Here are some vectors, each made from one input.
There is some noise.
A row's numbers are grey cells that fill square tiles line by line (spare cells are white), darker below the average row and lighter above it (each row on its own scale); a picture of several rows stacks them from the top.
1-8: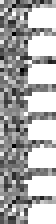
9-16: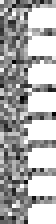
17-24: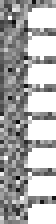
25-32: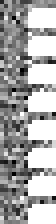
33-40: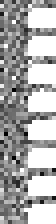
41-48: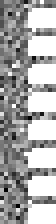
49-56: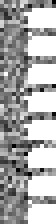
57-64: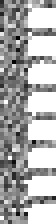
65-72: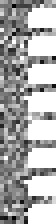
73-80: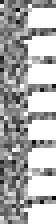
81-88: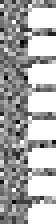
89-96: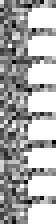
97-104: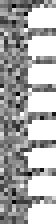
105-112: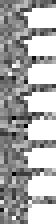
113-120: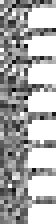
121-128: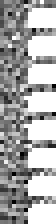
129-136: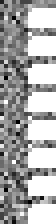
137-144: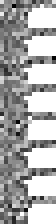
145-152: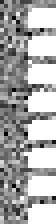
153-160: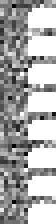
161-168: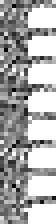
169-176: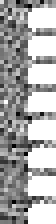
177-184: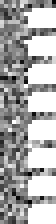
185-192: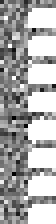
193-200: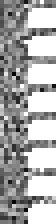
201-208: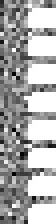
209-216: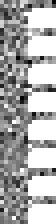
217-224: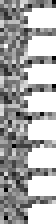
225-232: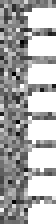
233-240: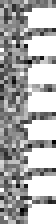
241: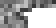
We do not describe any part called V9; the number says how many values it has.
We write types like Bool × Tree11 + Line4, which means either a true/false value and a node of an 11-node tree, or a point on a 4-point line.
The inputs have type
Bool × Circle10 + V9.
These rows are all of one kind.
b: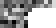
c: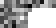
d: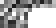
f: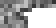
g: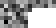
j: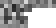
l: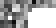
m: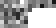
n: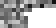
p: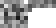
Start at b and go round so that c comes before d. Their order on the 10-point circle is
b, f, l, m, c, n, d, p, j, g.
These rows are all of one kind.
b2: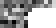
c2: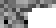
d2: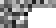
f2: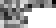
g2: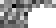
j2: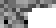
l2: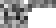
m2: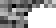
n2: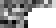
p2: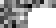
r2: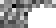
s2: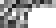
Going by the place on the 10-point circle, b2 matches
c2, j2 and n2.
